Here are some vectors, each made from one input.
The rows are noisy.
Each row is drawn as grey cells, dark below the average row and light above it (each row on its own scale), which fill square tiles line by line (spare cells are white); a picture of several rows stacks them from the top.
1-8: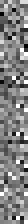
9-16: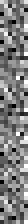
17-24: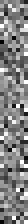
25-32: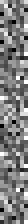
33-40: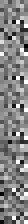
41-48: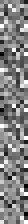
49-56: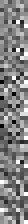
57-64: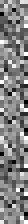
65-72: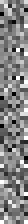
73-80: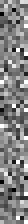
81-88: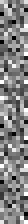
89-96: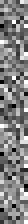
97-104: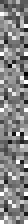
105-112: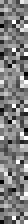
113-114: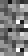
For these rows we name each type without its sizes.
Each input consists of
a point on a line.
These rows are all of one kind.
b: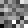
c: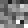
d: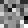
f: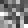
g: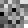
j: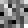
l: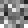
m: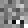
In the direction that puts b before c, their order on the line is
b, g, j, m, c, l, d, f.
